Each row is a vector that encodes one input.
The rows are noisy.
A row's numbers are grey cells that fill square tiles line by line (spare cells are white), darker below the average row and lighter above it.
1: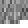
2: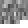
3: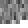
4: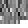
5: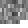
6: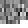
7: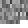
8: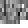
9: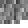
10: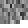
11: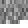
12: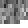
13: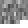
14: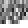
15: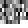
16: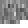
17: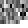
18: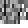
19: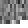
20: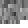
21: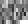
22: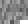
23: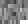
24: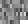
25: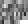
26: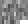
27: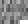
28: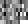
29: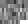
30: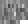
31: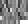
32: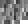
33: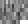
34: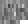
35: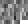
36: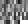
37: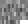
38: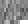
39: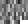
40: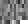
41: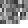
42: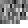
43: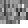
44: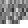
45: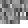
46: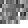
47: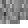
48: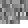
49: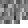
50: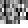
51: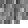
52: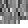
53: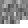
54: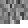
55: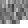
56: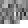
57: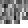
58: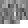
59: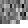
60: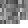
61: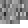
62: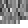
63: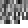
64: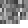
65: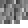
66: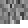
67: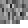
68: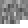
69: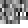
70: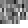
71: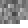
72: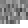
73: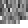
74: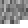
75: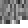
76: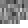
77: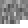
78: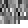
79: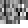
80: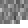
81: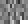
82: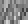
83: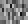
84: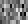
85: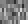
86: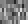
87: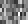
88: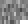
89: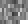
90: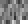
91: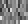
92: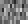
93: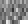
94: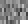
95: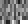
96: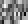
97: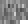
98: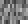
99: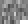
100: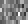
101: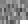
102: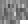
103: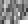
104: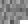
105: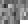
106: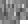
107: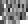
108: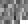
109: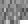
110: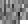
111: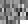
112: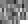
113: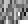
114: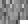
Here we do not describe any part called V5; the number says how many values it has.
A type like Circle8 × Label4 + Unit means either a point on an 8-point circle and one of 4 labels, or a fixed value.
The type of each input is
Bool × V5 + List2(Line4).
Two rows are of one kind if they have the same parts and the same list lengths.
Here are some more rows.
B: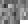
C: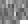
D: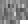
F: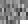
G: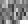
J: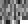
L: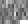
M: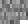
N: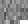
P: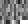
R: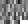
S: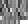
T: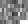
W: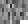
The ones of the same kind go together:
B, J, P, R, T, W
C, D, F, G, L
M, N
S

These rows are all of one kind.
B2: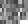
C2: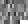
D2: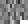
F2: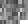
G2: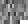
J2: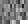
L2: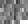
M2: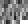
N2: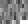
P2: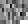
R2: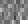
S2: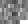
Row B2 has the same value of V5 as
F2 and L2.
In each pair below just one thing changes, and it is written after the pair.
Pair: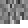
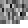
the true/false value
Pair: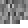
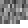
the value of V5
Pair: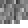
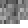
the true/false value
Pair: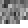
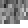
the value of V5
